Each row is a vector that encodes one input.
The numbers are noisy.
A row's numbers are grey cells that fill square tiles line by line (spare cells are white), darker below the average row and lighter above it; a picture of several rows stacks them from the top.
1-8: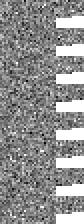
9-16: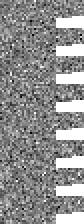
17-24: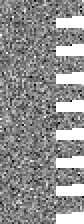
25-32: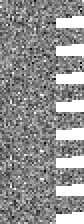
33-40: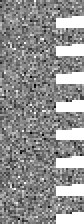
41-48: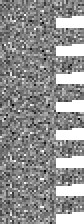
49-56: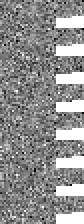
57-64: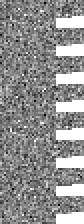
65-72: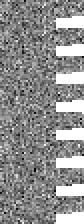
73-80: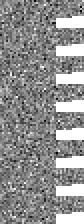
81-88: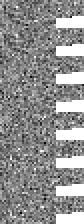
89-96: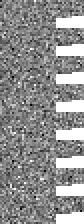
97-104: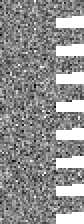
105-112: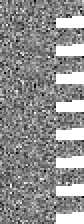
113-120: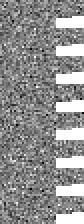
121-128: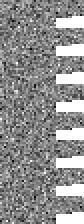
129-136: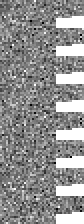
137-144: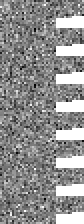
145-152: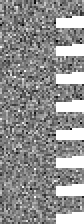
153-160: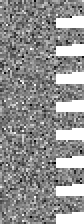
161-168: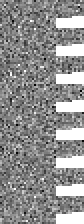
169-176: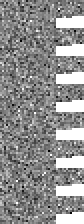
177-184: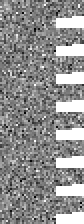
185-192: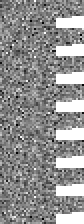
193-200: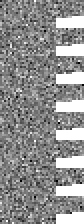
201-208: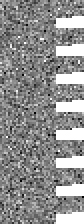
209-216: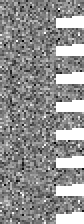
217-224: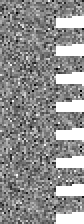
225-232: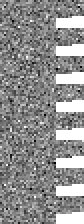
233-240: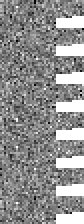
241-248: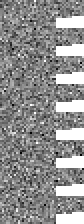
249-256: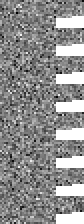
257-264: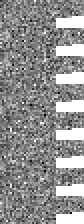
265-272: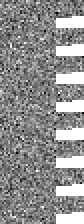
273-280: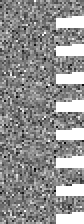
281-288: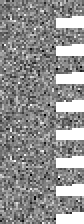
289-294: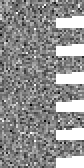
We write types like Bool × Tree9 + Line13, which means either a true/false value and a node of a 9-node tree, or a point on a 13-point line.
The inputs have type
Label4 × Line11 + Line12.
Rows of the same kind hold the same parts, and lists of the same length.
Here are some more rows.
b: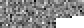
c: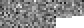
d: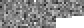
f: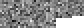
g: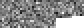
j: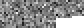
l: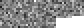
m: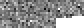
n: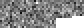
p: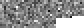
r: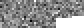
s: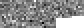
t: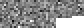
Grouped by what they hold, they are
b, f, g, j, m, n, p, t
c, d, l, r, s

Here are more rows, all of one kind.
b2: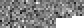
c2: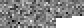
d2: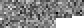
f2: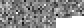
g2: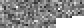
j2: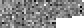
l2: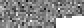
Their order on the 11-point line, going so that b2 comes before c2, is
d2, b2, c2, l2, g2, j2, f2.
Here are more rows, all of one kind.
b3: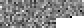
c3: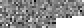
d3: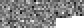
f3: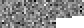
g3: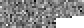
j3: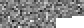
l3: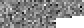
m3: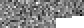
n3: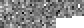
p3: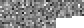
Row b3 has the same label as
l3 and n3.
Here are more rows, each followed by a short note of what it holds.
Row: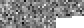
one of 4 labels and a point on an 11-point line
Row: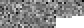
a point on a 12-point line
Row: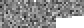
a point on a 12-point line
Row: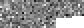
one of 4 labels and a point on an 11-point line
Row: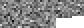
one of 4 labels and a point on an 11-point line
